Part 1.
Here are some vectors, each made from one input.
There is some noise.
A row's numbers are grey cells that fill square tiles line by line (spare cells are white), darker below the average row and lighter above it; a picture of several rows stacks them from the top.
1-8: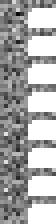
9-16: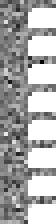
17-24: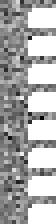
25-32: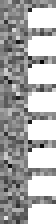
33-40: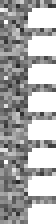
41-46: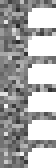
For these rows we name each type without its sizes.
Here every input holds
a node of a tree.
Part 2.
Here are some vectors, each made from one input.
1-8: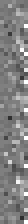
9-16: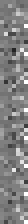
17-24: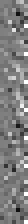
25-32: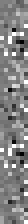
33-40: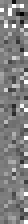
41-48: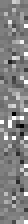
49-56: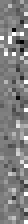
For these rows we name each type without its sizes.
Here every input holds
either a fixed value, or a point on each of two lines.
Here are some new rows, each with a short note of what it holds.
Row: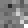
a point on each of two lines
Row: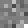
a point on each of two lines
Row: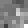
a point on each of two lines
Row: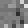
a point on each of two lines
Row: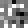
a fixed value
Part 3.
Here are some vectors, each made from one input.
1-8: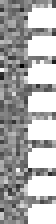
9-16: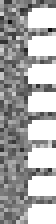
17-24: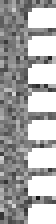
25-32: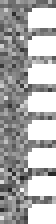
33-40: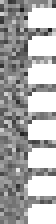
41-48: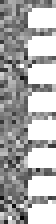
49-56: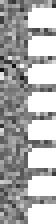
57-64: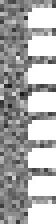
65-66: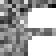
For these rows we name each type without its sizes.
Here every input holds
a point on a line.
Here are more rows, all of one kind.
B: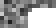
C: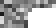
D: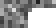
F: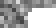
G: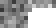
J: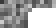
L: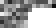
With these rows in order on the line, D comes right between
B and J.
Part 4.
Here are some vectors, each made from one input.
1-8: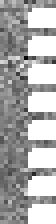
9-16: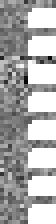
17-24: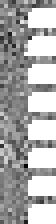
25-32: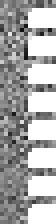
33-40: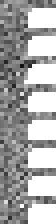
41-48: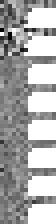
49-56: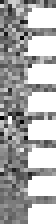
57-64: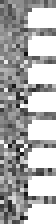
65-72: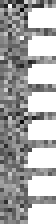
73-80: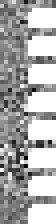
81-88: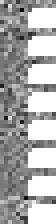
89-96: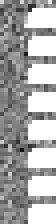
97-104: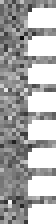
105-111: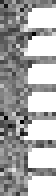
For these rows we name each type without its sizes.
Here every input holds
a point on a line.
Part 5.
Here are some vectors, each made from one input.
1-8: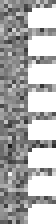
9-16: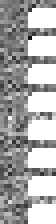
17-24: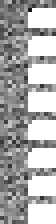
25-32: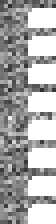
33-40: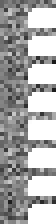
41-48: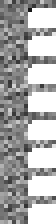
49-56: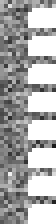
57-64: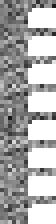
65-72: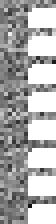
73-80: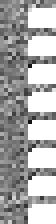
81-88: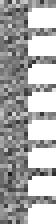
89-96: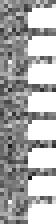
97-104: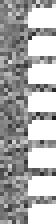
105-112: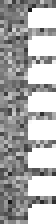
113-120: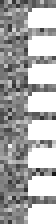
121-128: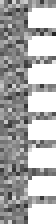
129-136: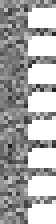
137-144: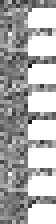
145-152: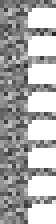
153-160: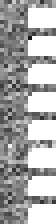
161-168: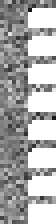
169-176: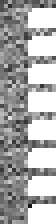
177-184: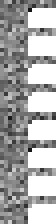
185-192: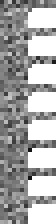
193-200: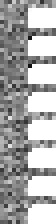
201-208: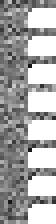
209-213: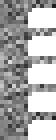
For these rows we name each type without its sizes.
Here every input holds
four true/false values.
